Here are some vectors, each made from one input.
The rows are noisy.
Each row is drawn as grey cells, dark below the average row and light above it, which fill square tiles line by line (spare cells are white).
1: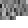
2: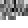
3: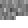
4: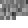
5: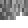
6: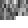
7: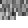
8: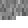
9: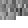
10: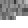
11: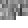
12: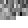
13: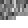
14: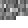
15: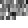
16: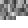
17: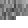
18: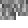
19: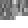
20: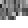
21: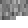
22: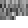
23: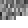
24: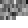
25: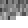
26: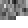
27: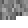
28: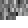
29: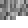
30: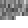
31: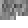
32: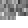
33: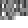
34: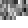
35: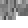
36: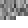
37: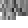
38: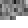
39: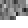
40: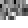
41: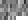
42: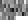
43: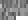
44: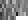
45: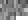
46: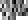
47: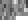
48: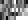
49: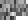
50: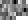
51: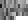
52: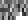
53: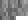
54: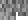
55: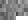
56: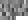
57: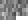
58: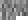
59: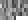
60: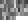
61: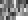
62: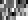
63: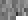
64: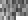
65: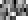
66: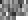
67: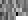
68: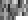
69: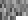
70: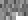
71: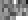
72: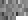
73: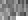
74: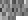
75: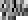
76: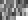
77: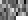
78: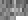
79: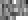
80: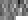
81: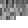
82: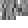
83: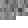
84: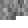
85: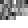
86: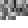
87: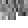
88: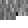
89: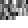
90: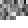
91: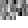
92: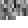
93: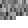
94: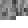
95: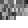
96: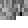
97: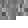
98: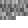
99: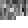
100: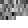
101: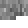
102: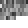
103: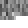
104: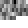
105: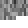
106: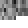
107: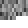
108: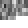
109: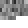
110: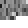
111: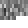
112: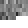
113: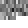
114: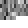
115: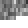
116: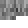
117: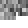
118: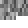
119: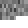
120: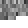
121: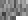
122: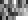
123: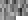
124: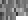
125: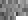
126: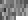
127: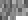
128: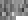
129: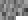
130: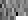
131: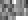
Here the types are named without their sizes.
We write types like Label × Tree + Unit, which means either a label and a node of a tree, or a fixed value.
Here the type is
Label × Tree × (Tree + Unit).
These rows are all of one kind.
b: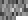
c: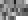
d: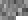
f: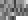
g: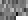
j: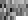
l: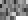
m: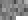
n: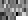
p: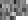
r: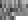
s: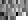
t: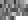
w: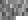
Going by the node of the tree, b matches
c, m and r.
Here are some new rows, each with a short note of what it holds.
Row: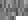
a label and a node of a tree
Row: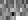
a label and a node of each of two trees
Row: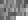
a label and a node of each of two trees
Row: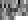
a label and a node of a tree
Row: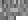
a label and a node of each of two trees
